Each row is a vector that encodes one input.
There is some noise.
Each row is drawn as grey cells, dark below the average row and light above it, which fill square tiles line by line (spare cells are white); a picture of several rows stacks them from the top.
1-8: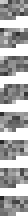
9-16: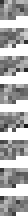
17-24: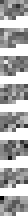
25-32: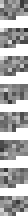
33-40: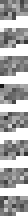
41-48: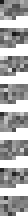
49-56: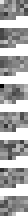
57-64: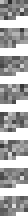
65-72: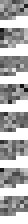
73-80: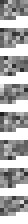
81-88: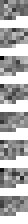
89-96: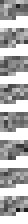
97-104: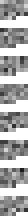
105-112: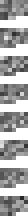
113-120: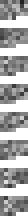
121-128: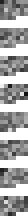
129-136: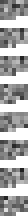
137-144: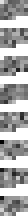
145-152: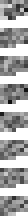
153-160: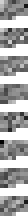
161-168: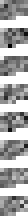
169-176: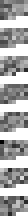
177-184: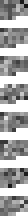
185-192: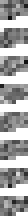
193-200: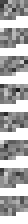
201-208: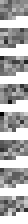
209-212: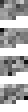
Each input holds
a node of a 13-node tree.
